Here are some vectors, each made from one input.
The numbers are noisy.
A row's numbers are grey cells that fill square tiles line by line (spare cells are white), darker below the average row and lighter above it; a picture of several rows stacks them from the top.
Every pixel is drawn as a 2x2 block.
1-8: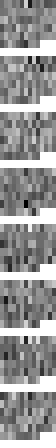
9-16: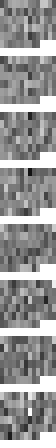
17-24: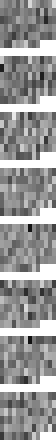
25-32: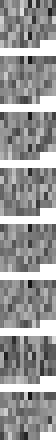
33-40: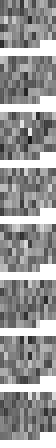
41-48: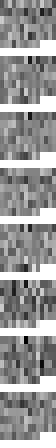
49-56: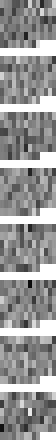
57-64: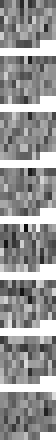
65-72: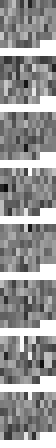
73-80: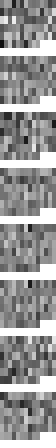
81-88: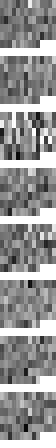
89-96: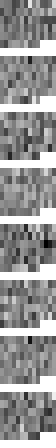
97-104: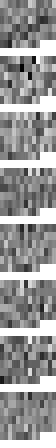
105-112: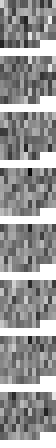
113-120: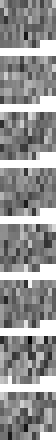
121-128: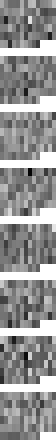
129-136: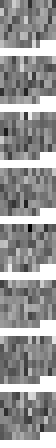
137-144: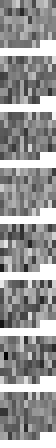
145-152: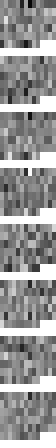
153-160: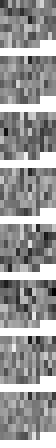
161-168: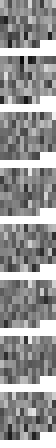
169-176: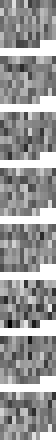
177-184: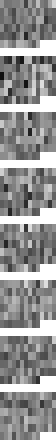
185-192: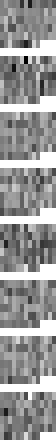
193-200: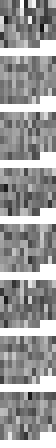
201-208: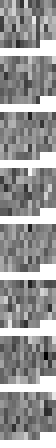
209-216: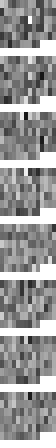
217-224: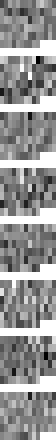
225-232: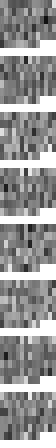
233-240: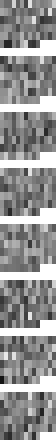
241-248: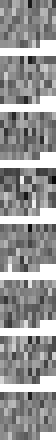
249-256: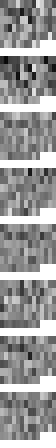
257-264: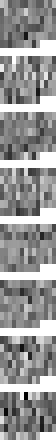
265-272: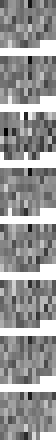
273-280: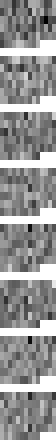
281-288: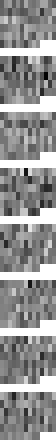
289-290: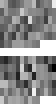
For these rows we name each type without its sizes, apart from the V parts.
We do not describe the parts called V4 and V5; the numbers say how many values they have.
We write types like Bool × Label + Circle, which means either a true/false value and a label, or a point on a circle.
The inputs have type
Bool × (Tree + Unit) × V4 × V5 + List(Line).
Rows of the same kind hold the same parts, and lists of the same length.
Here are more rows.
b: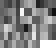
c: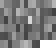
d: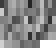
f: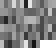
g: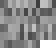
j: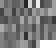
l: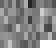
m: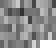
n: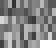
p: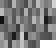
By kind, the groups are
b
c, f, j
d, l
g, m, n
p

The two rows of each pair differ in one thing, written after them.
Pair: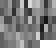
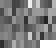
the value of V4
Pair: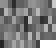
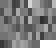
the true/false value
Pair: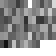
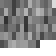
the true/false value
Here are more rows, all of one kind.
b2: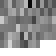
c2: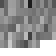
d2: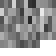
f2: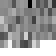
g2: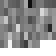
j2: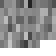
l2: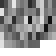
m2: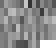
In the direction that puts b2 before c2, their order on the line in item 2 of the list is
g2, f2, d2, b2, l2, m2, c2, j2.
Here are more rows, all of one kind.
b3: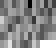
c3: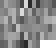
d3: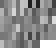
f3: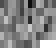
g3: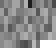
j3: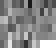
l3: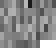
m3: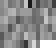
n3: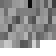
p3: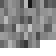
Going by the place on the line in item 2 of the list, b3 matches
f3, g3, l3 and p3.
